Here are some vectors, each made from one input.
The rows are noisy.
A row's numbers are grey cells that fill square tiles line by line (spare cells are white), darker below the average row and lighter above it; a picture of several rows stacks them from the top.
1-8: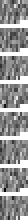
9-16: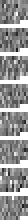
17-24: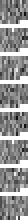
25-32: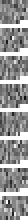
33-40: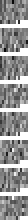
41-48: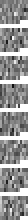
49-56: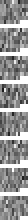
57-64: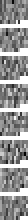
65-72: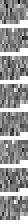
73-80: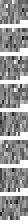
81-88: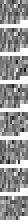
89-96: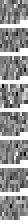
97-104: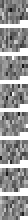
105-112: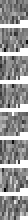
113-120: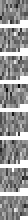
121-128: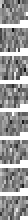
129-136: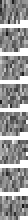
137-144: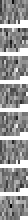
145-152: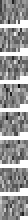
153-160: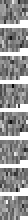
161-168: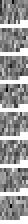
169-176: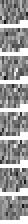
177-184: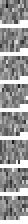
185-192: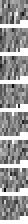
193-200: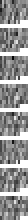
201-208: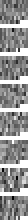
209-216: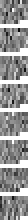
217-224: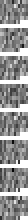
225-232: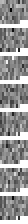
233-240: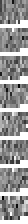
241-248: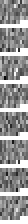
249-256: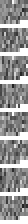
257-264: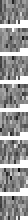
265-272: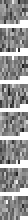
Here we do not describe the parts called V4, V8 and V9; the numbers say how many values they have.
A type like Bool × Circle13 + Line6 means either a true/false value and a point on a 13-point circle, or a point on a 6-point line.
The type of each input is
Bool × V8 + List2(Line5) + V4 × V9.
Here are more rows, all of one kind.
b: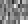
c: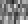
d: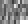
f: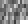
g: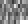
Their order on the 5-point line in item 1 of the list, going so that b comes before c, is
f, d, g, b, c.
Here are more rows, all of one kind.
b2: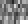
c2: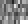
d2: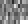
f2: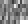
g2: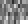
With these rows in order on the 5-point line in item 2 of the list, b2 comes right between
f2 and g2.
